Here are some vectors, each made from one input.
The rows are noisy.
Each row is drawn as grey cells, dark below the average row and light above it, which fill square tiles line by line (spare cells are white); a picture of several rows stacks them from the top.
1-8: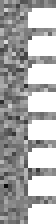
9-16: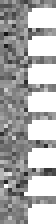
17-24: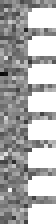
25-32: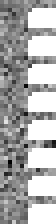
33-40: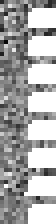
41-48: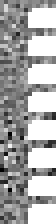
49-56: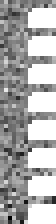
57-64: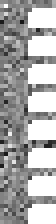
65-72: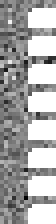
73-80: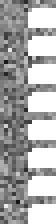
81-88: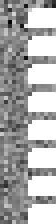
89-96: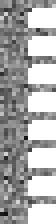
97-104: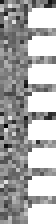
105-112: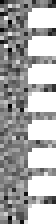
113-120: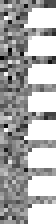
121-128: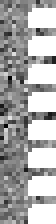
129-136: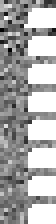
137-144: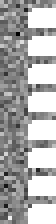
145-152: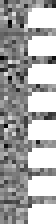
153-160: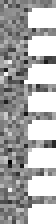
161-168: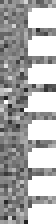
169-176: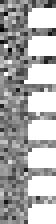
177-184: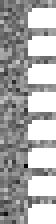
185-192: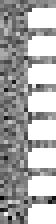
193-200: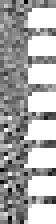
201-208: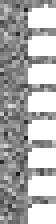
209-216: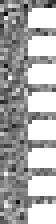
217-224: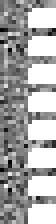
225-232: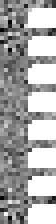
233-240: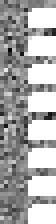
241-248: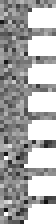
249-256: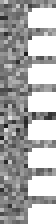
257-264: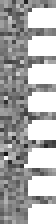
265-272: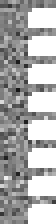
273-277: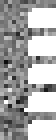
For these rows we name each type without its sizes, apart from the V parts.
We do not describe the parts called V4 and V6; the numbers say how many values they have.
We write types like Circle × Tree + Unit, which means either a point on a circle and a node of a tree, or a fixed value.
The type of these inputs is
Line × Line × Line × V6 + V4.
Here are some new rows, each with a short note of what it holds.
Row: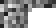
a value of V4
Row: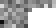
a point on each of three lines and a value of V6
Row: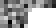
a value of V4
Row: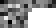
a value of V4
